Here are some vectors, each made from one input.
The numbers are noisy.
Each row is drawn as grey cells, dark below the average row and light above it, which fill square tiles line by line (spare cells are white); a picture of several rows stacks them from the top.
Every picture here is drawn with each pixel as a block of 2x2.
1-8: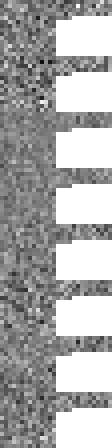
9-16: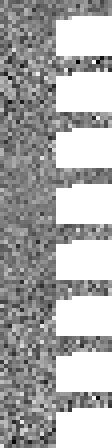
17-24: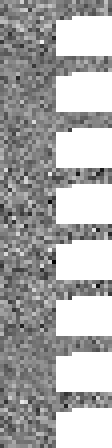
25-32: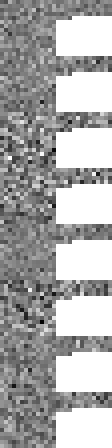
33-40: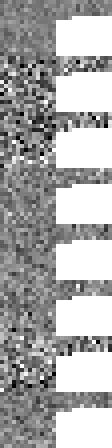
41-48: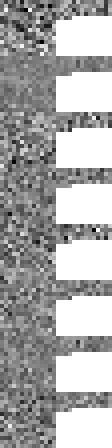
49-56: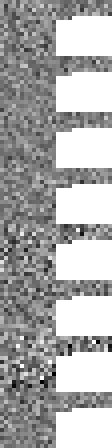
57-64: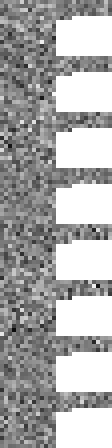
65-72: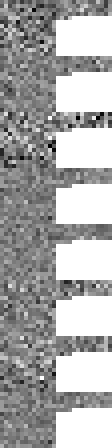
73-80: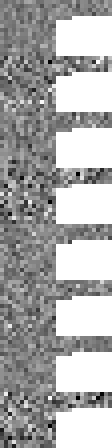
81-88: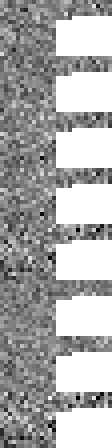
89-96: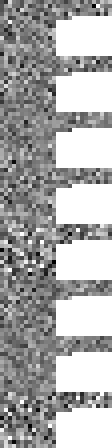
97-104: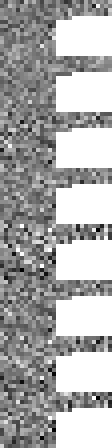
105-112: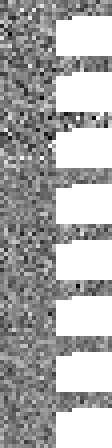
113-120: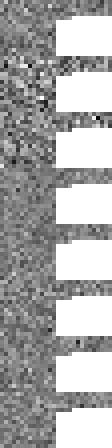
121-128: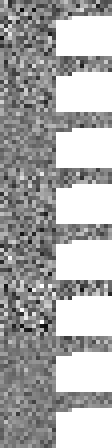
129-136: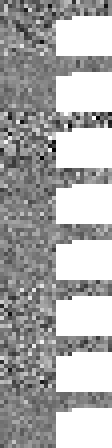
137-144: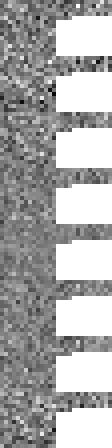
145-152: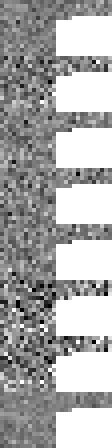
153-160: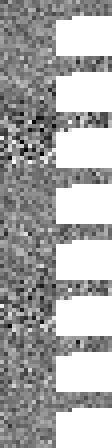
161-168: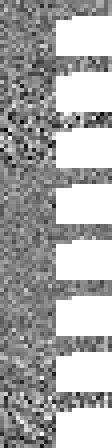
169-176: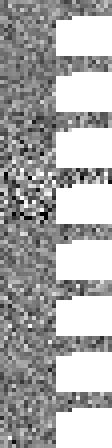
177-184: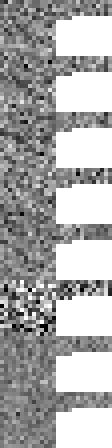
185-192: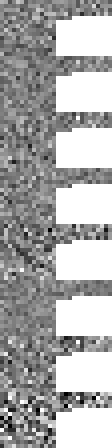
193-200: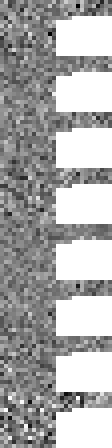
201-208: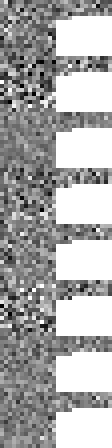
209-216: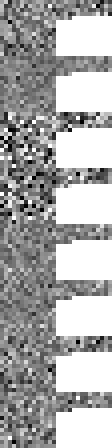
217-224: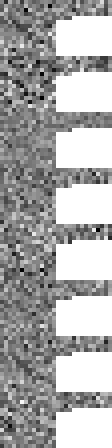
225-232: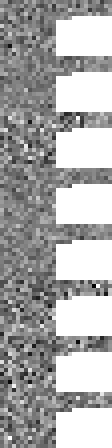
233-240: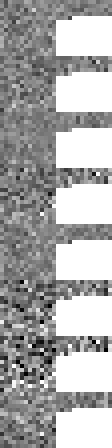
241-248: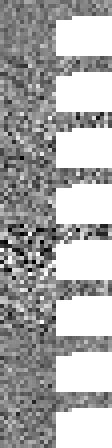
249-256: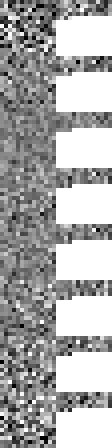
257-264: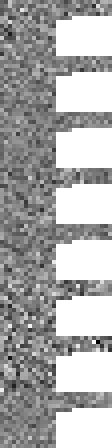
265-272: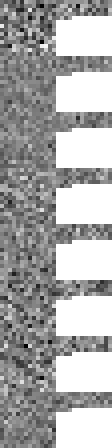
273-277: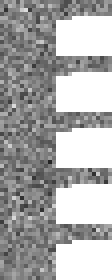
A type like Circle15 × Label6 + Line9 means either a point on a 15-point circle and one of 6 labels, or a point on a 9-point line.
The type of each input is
Bool × Bool × Bool × Bool.
